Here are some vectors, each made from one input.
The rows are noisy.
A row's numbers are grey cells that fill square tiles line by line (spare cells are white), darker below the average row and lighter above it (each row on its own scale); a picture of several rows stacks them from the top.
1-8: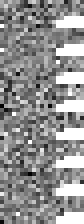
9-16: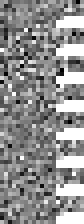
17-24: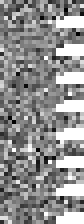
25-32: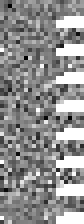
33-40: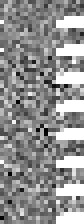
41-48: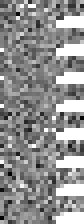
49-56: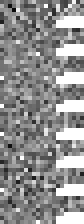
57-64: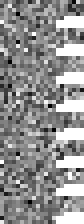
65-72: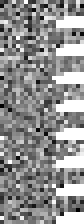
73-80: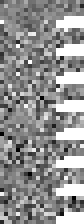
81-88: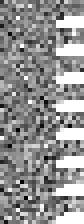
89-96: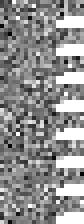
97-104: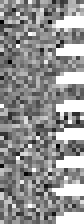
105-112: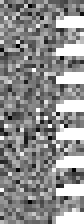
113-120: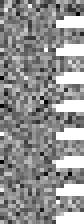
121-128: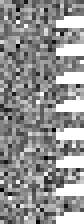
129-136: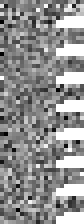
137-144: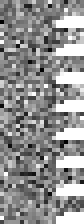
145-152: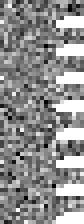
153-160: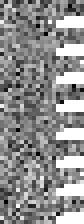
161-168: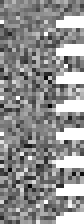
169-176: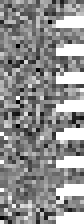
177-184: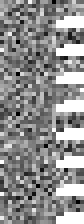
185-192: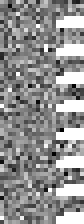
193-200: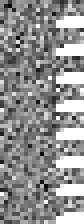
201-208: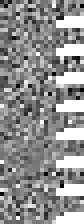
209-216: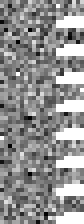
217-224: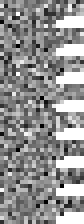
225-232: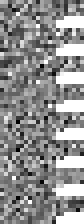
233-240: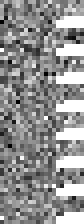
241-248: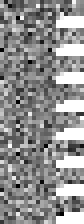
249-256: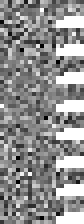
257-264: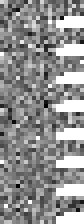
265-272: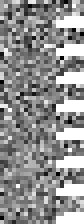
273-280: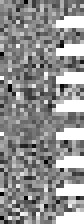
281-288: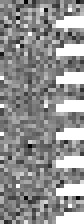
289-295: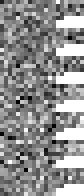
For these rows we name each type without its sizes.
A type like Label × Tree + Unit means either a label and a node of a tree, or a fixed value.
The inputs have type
Circle + Label × Label.
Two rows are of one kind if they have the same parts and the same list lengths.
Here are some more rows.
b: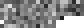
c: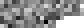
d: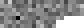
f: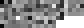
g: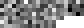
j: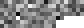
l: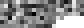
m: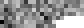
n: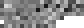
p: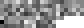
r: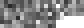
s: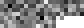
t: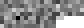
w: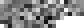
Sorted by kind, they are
b, f, g, j, n
c, d, l, m, p, r, s, t, w

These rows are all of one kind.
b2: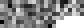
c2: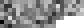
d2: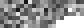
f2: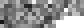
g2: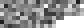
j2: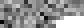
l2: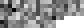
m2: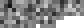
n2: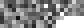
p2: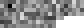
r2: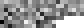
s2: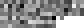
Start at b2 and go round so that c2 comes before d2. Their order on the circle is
b2, f2, j2, r2, c2, g2, d2, m2, l2, s2, p2, n2.
